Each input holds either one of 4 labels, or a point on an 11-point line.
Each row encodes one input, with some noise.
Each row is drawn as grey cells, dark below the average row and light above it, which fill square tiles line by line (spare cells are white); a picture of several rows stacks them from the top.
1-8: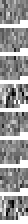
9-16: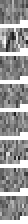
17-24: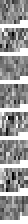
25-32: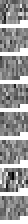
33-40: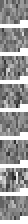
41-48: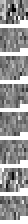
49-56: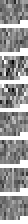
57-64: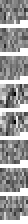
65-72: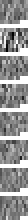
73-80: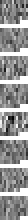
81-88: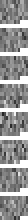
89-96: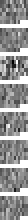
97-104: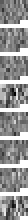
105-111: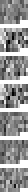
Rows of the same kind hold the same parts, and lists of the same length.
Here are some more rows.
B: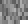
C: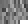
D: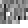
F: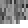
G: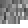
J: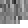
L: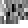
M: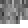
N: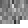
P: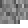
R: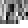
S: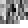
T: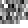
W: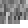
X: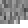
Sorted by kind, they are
B, C, D, F, G, J, M, N, P, W, X
L, R, S, T

